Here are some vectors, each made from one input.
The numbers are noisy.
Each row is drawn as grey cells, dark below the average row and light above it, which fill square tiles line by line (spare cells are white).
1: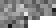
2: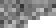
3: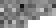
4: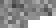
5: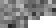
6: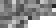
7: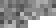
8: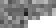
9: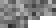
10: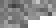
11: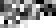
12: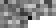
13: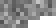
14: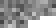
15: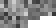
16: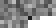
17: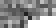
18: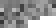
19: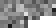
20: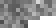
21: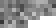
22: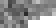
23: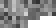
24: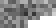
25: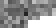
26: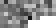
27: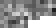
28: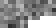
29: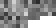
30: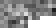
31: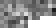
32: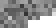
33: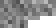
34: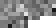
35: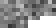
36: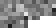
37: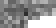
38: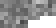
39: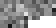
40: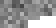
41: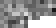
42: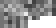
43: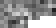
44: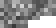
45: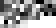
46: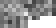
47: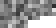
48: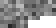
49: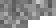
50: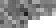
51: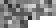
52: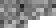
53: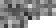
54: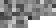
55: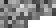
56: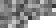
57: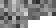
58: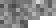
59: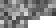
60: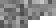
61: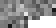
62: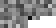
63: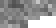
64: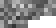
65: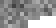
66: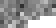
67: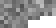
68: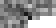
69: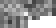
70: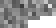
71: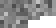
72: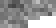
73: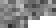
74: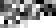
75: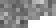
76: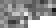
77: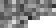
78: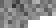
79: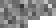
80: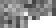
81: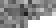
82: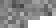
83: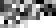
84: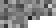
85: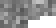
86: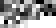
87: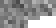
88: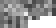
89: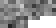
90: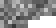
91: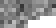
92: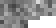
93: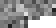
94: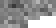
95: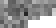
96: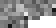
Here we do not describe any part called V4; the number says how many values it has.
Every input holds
a list of up to two items, each a true/false value and a value of V4.
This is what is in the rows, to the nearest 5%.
All of them are lists of up to two items, each a true/false value and a value of V4: about 5% are empty, 35% hold one and 60% two.
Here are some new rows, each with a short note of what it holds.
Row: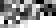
the empty list
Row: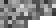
a list of one item
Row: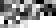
the empty list
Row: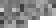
a list of two items
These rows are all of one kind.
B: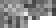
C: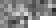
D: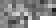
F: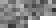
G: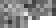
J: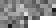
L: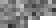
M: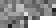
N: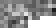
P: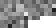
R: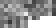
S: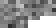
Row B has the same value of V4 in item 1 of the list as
G and R.
